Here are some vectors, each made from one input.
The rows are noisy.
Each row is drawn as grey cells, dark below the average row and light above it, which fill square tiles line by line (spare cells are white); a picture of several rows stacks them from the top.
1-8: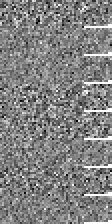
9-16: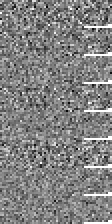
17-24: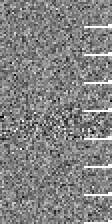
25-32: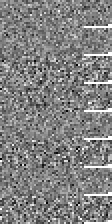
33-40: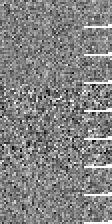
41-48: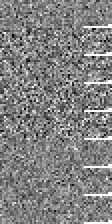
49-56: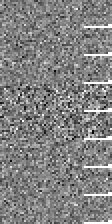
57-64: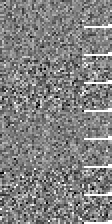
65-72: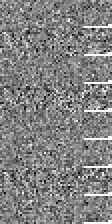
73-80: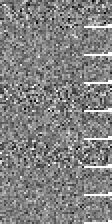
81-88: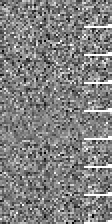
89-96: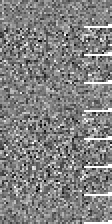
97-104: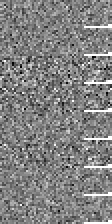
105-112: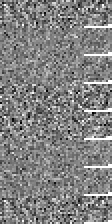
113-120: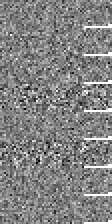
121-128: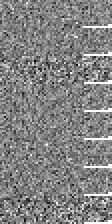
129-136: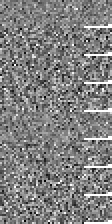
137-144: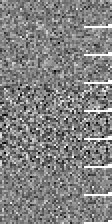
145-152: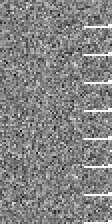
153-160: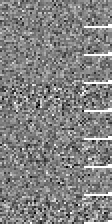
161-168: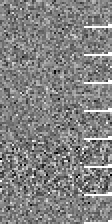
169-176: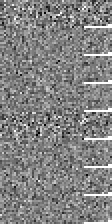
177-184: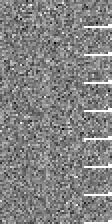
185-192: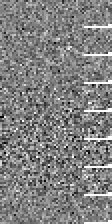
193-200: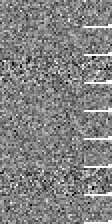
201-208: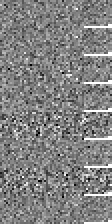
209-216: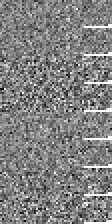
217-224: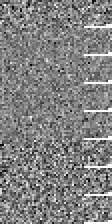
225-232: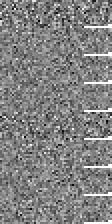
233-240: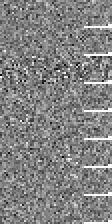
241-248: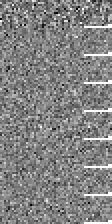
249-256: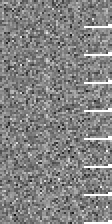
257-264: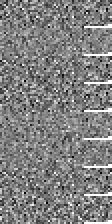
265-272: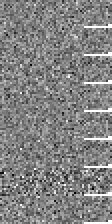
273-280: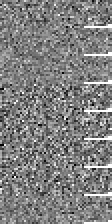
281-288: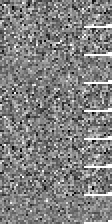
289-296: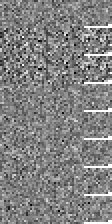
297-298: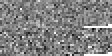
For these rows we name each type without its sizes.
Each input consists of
either a label and a point on a line, or a node of a tree.
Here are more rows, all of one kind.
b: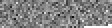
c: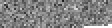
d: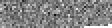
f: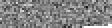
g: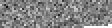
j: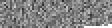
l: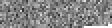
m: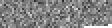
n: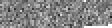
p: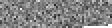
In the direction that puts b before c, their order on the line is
m, d, b, j, n, l, c, f, p, g.
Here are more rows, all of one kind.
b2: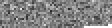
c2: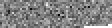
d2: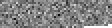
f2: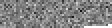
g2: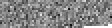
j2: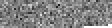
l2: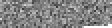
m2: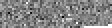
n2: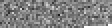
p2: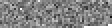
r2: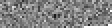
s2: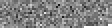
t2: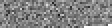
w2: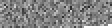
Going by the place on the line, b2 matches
g2, l2 and p2.
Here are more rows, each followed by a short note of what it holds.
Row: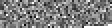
a node of a tree
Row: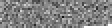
a label and a point on a line
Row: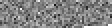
a label and a point on a line
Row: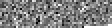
a node of a tree
